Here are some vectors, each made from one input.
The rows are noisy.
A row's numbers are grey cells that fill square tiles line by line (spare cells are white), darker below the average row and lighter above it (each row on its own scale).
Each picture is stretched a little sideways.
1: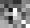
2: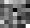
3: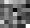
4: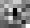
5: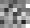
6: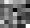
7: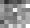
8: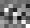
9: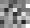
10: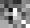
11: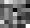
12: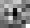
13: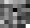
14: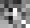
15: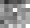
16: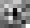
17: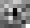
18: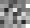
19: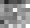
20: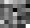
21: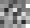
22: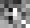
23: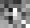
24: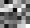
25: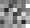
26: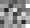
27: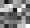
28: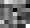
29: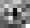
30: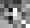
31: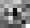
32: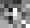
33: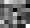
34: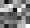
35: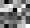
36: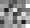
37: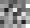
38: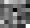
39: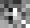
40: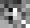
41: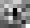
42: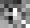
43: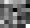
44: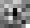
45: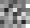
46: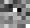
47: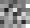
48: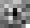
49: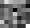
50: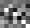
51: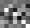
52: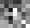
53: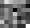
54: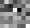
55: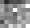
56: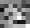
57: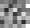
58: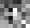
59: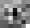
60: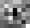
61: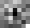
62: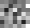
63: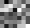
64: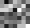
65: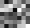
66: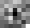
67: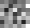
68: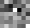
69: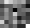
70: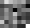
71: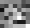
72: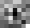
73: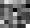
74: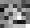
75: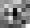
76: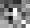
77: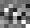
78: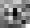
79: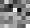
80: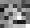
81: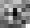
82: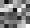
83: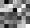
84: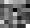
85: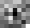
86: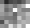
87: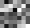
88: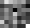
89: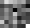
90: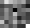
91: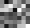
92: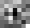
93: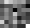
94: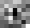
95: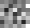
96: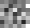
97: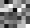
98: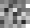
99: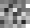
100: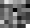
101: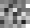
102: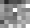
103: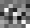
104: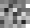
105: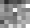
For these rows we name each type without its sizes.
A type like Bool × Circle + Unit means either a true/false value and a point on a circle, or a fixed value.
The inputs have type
Bool × Bool × Bool + Unit.
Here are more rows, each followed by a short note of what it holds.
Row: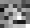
a fixed value
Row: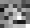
a fixed value
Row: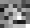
a fixed value
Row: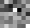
three true/false values
